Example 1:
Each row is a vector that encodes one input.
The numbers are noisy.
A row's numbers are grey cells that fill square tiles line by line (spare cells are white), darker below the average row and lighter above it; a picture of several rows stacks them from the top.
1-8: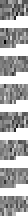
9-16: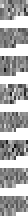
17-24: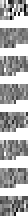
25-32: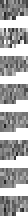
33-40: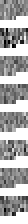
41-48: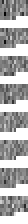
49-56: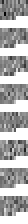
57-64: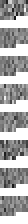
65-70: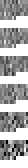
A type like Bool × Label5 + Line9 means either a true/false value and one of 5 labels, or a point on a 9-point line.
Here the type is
Line5 + Line9.
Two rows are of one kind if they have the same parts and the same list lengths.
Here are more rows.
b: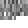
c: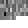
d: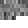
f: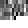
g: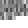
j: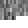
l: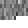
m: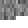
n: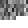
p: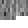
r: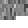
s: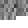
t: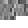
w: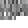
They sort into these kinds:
b, f, g, l, n, s, w
c, d, j, m, p, r, t

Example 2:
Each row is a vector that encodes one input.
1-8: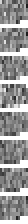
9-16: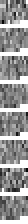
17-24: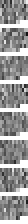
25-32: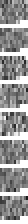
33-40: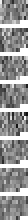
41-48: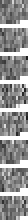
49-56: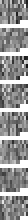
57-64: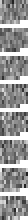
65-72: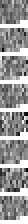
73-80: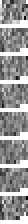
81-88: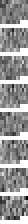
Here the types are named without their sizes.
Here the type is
Circle + Line.
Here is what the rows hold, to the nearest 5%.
About 55% of them hold a point on a circle. The rest hold a point on a line.
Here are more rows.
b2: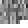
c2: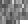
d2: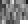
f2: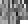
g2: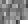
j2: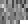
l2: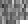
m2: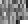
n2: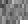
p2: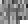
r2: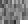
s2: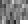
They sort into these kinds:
b2, f2, g2, j2, m2, p2
c2, d2, l2, n2, r2, s2

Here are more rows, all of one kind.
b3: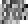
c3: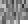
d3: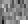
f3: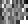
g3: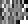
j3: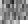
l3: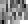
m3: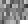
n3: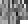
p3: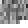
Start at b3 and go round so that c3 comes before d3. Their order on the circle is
b3, p3, n3, j3, c3, g3, f3, l3, d3, m3.
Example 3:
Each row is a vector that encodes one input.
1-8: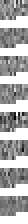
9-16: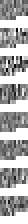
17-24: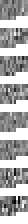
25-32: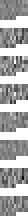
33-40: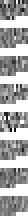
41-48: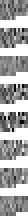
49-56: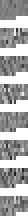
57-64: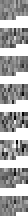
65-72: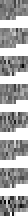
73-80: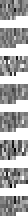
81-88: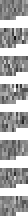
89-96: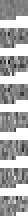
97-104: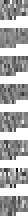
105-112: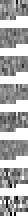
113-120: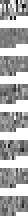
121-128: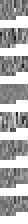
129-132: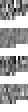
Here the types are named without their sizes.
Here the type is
Bool × Tree + Unit.
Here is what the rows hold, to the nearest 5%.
About 5% of them hold a fixed value. The rest hold a node of a tree and a true/false value.
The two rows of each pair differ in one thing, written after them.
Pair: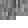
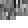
the node of the tree
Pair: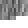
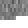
the node of the tree
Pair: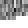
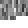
the node of the tree
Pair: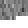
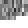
the node of the tree
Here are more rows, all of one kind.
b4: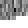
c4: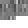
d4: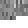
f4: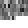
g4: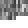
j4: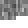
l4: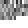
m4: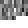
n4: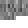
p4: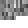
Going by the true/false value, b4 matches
c4 and j4.
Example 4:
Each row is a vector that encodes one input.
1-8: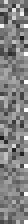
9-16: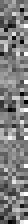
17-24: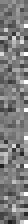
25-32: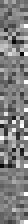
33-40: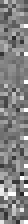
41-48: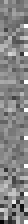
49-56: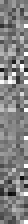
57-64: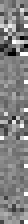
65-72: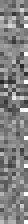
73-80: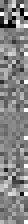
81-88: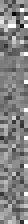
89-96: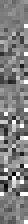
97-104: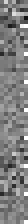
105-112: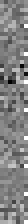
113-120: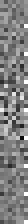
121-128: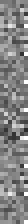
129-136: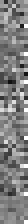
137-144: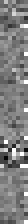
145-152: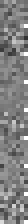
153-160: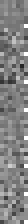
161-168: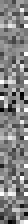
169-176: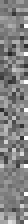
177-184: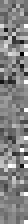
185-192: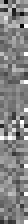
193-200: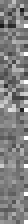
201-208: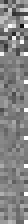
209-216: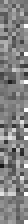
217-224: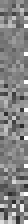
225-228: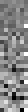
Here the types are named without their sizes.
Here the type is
Circle × Line.
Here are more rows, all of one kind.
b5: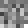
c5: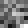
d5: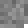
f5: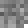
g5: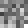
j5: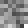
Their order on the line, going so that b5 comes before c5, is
j5, b5, c5, d5, f5, g5.
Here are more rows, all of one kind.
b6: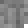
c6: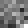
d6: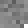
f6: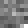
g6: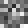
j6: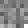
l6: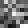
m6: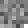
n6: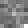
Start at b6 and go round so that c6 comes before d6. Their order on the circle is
b6, m6, c6, l6, j6, n6, g6, f6, d6.
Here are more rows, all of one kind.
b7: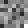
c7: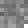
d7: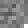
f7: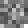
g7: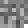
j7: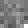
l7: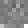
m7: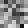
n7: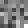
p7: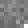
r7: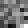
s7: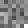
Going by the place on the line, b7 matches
m7 and p7.
